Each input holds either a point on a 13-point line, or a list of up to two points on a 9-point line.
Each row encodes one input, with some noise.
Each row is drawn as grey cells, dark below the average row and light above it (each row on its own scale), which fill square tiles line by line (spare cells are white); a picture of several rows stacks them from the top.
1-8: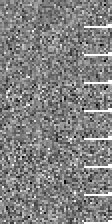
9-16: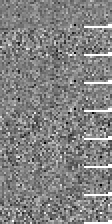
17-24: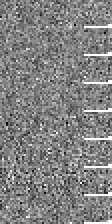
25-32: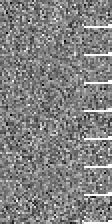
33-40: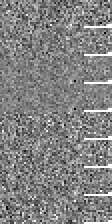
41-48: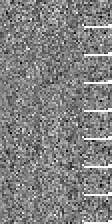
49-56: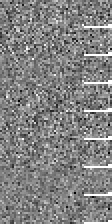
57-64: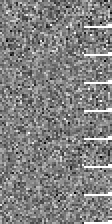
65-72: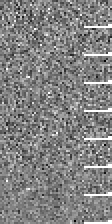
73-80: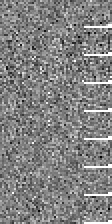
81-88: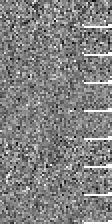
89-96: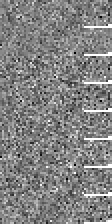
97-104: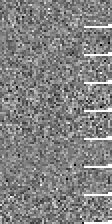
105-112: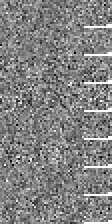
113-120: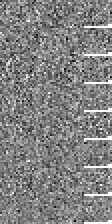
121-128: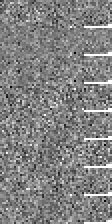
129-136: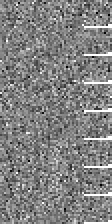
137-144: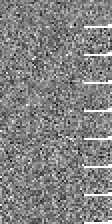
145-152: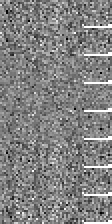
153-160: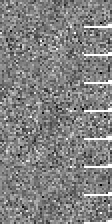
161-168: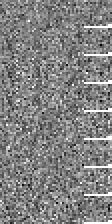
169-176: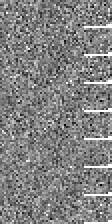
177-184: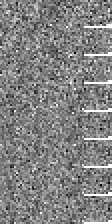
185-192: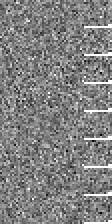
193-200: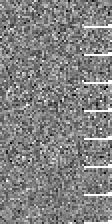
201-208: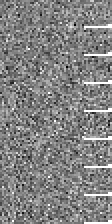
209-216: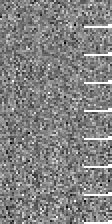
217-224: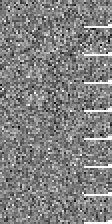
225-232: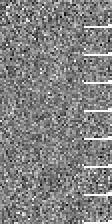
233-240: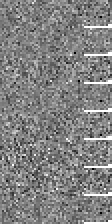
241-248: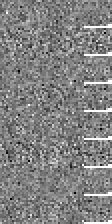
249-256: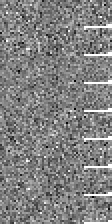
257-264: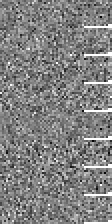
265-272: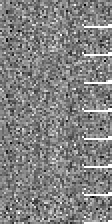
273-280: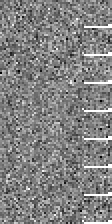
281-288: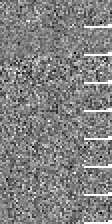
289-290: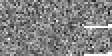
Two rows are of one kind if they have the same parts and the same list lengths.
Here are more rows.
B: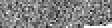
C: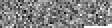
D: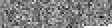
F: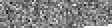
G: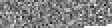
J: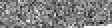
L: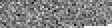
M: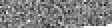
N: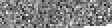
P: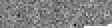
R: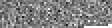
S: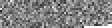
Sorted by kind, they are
B, C, G, N, P, R
D, F
J, L, M
S

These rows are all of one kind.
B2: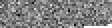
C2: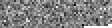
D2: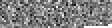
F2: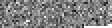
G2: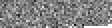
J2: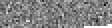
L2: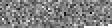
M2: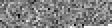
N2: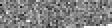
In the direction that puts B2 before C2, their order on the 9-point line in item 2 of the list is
B2, D2, C2, N2, F2, J2, M2, G2, L2.
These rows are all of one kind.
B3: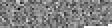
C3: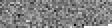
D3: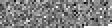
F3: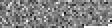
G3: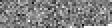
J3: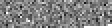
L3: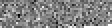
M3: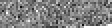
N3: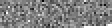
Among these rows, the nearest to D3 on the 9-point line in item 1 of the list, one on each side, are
F3 and J3.
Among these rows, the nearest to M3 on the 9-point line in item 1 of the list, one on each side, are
G3 and N3.
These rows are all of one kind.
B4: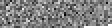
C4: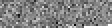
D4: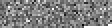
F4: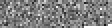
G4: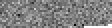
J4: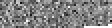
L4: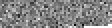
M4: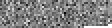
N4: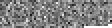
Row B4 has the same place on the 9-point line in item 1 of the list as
J4, M4 and N4.
